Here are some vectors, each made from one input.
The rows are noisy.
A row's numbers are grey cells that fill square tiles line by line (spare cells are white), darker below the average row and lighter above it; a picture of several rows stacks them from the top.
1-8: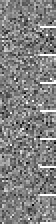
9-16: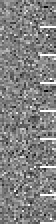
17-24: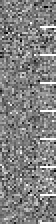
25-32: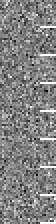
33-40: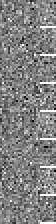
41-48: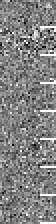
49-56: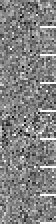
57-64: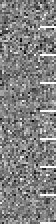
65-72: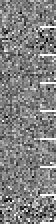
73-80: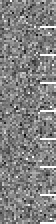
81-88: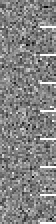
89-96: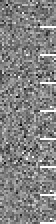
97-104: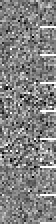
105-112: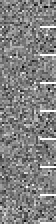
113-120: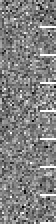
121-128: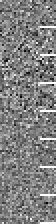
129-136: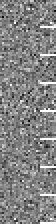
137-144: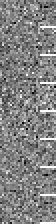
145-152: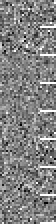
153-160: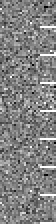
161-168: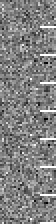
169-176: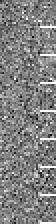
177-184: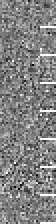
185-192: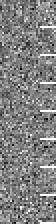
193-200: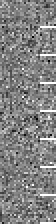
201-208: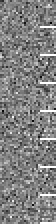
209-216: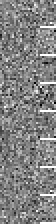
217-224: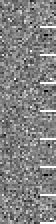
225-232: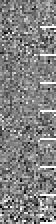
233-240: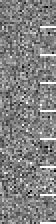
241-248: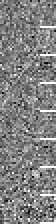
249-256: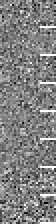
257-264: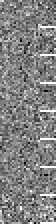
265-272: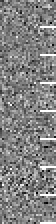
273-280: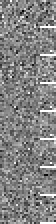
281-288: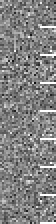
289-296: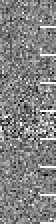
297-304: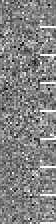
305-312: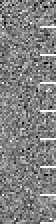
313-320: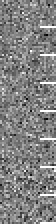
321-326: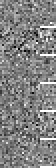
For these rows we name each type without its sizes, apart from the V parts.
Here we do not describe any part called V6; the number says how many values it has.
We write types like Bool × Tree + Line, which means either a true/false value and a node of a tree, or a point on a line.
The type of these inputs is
Label × (Line + V6).
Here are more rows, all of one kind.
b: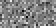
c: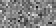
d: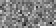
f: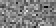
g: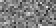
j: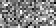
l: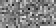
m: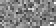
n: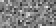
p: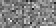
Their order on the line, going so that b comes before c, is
f, n, d, p, b, c, g, l, m, j.
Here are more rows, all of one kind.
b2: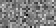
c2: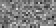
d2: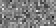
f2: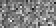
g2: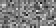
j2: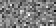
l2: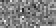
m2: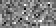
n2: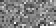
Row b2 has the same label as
c2, d2 and g2.
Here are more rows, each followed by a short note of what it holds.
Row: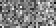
a label and a value of V6
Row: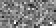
a label and a value of V6
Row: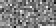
a label and a point on a line
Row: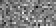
a label and a value of V6
